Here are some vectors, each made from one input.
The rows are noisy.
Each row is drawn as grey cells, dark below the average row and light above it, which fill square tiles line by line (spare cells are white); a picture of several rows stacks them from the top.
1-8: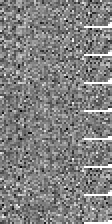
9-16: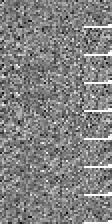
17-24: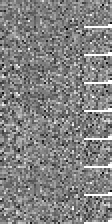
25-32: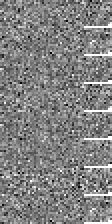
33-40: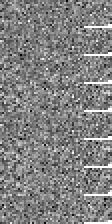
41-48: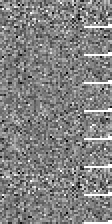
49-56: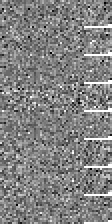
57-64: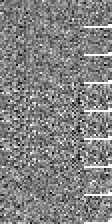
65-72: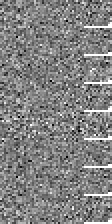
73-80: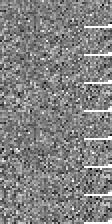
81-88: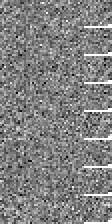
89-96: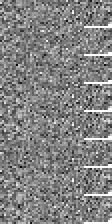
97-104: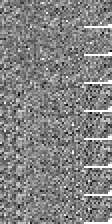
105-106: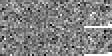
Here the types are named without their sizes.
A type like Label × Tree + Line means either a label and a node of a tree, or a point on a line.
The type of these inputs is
Bool × Label + Circle + Unit.
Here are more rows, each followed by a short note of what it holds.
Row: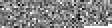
a fixed value
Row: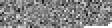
a label and a true/false value
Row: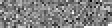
a label and a true/false value
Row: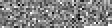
a fixed value
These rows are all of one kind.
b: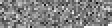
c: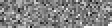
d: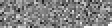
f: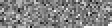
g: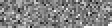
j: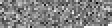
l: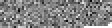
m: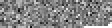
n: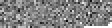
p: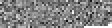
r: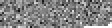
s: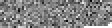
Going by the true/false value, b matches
j and p.
